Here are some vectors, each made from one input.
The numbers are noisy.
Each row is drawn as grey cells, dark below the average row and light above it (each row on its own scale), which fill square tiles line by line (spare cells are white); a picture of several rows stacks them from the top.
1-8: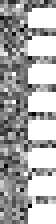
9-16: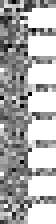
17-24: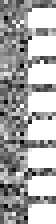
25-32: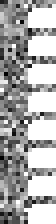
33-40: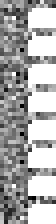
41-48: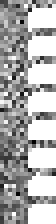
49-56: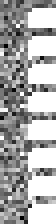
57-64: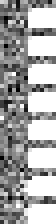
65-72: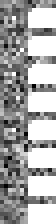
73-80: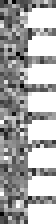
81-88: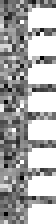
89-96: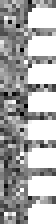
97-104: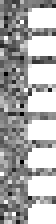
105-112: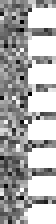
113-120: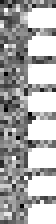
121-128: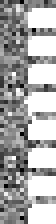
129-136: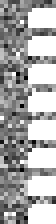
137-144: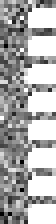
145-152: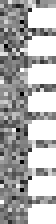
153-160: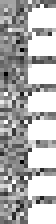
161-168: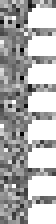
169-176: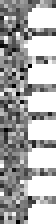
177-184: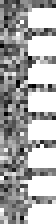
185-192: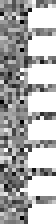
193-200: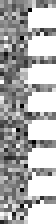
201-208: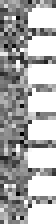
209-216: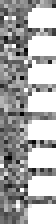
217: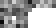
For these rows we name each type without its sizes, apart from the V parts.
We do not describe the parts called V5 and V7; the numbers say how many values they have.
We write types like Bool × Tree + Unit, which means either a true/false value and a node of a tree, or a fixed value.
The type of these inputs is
Bool × V5 + Label × V7 + Tree + Unit.
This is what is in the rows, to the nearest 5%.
About 5% of them hold a fixed value. About 40% of them hold a label and a value of V7. About 35% of them hold a node of a tree. The rest hold a true/false value and a value of V5.
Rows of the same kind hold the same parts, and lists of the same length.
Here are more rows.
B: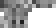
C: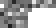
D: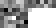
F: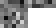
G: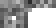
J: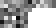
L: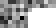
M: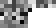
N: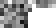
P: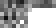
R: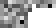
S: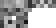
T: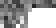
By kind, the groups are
B, M, N, R
C
D, G, J, S
F, L, P, T

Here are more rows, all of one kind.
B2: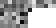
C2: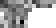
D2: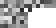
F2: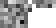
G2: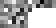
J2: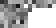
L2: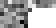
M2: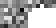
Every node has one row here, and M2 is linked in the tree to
D2 and G2.
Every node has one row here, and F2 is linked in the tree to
G2, J2 and L2.
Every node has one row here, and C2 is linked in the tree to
J2.
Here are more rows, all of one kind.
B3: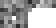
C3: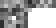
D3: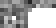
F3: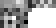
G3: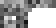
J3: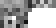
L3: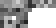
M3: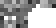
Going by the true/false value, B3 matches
D3 and M3.
